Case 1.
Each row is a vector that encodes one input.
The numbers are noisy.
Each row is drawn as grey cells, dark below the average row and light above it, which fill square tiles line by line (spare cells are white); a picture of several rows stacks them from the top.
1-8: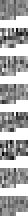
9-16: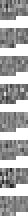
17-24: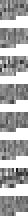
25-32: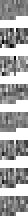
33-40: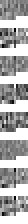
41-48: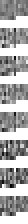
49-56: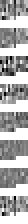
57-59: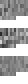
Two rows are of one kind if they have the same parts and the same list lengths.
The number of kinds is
2.
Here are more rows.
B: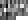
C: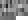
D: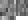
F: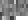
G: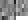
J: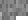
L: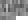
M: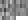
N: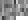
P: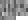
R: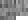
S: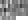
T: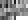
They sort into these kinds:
B, G
C, D, F, J, L, M, N, P, R, S, T

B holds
a fixed value.
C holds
three true/false values.
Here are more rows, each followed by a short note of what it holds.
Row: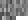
three true/false values
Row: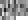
three true/false values
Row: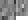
a fixed value
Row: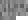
three true/false values
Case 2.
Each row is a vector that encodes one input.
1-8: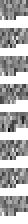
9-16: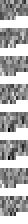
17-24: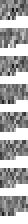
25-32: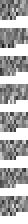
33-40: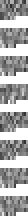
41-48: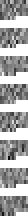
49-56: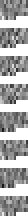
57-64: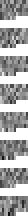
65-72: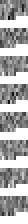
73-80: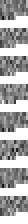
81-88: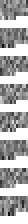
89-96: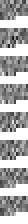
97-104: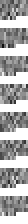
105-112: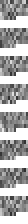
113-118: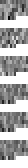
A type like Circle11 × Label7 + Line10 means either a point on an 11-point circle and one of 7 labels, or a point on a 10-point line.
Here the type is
Bool × Bool × Bool.
